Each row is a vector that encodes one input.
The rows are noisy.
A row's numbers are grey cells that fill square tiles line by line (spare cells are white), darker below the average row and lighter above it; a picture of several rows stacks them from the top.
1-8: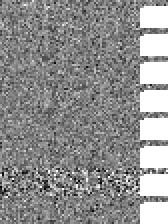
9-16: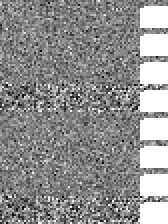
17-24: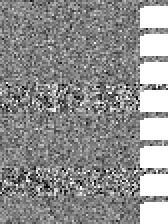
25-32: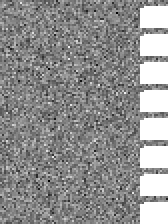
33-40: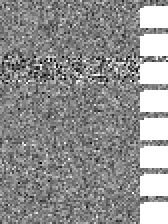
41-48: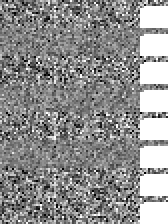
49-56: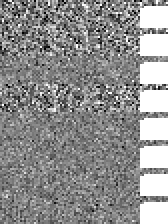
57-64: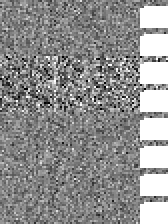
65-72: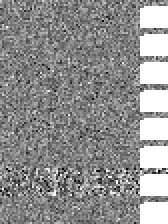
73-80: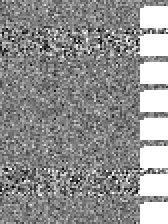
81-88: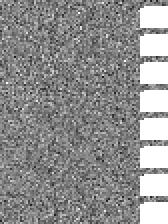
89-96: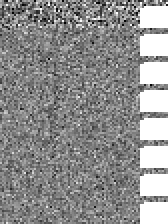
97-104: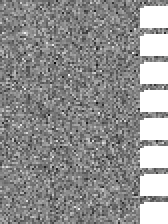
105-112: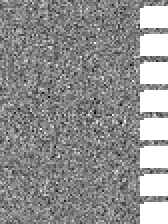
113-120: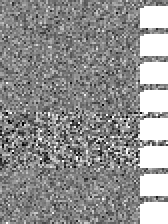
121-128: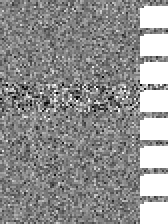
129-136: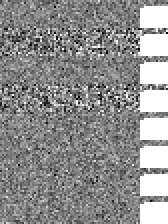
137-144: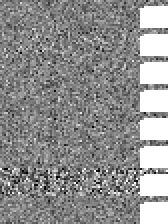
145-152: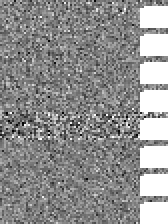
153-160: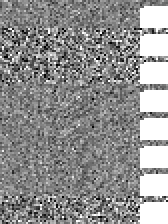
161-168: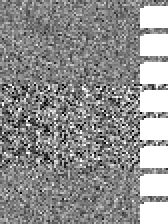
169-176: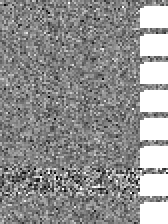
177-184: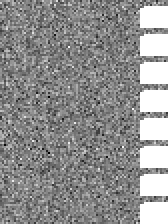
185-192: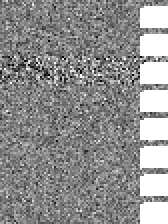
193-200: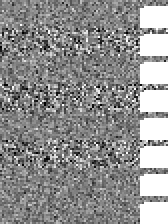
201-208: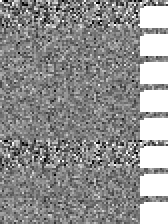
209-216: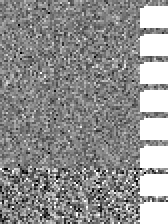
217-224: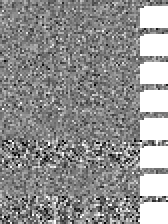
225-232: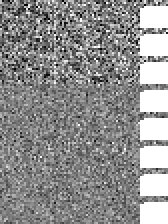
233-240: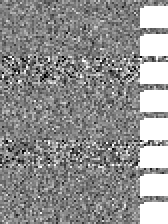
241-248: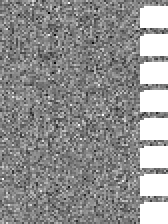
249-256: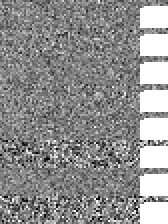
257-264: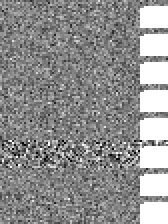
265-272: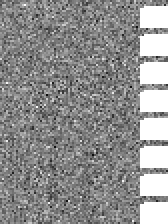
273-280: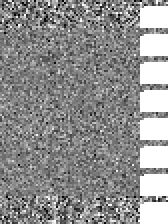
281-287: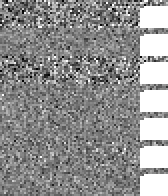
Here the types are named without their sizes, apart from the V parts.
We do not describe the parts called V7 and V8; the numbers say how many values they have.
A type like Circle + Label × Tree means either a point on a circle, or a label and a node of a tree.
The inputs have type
(Circle + V7) × Label + V8.
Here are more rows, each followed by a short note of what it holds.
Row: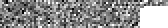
a value of V8
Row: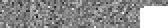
a point on a circle and a label
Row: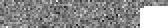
a label and a value of V7
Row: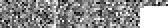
a value of V8
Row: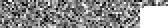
a value of V8
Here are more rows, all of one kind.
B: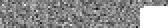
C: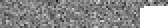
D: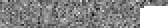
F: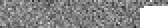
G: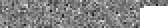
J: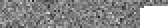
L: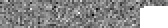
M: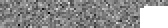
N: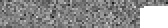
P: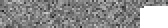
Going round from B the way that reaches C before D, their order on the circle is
B, C, G, M, F, J, P, N, D, L.
